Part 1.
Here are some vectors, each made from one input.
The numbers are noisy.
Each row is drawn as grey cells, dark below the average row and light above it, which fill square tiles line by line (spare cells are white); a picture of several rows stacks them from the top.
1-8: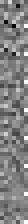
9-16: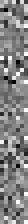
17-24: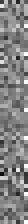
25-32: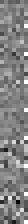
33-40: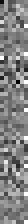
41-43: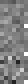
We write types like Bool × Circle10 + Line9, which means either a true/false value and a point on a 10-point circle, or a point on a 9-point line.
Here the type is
Line4.
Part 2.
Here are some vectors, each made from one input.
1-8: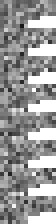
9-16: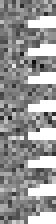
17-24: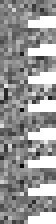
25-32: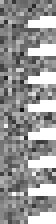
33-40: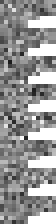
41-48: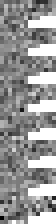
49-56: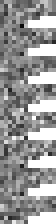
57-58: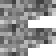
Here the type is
Line8.
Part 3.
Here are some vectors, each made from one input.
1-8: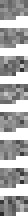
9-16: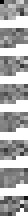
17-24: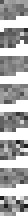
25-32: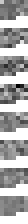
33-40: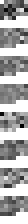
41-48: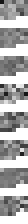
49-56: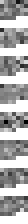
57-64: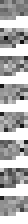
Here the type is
Line11.
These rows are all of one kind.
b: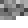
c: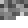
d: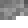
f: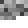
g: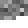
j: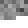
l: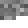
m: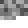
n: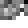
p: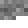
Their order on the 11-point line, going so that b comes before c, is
f, b, p, m, j, g, n, d, c, l.
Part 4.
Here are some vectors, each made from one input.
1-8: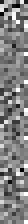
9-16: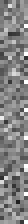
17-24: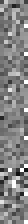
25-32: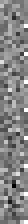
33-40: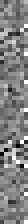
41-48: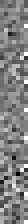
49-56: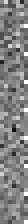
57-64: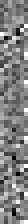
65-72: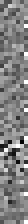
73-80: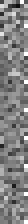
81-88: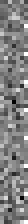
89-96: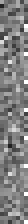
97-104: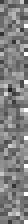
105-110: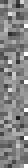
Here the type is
Circle10.
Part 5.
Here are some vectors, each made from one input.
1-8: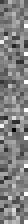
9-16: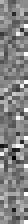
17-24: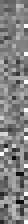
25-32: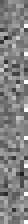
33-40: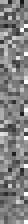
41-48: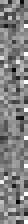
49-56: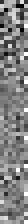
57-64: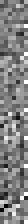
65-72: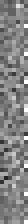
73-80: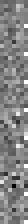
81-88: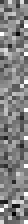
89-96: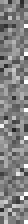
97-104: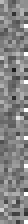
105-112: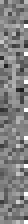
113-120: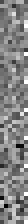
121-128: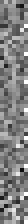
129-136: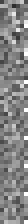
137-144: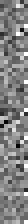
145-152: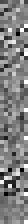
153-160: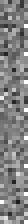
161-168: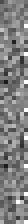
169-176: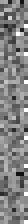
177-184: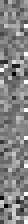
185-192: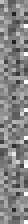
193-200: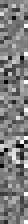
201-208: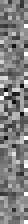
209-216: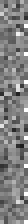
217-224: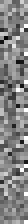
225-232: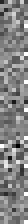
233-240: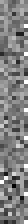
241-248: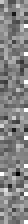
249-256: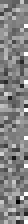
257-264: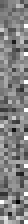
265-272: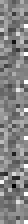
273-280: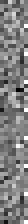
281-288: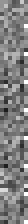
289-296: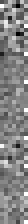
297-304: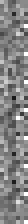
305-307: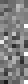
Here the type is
Tree19.
